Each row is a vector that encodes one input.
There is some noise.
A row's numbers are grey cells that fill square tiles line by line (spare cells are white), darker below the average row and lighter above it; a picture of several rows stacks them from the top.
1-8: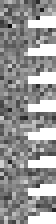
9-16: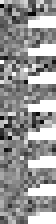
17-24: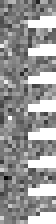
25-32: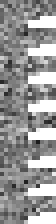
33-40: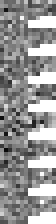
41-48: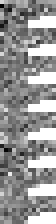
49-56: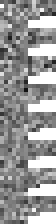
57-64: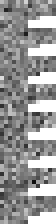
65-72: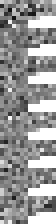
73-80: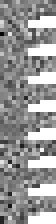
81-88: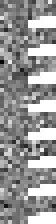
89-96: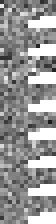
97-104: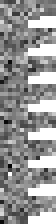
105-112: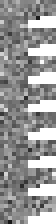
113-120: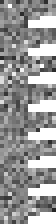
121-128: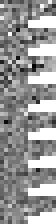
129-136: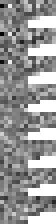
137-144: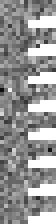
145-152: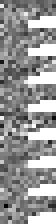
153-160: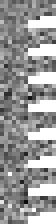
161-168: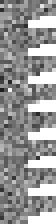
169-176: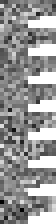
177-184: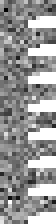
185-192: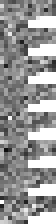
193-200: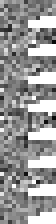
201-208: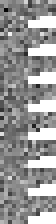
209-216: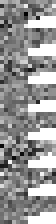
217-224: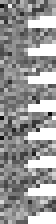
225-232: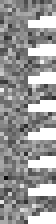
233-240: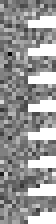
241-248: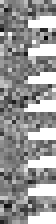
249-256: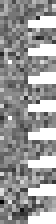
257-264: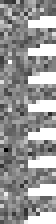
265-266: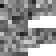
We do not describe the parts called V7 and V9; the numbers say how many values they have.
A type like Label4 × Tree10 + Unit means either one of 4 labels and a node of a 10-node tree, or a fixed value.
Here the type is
(Label8 + Line5) × V7 × V9 + List3(Line6).
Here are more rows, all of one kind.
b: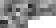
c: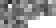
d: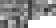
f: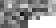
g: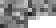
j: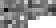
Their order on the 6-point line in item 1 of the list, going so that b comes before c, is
j, g, b, d, f, c.
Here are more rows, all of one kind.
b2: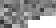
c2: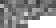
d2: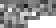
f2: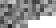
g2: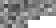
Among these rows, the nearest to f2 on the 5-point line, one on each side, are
b2 and d2.
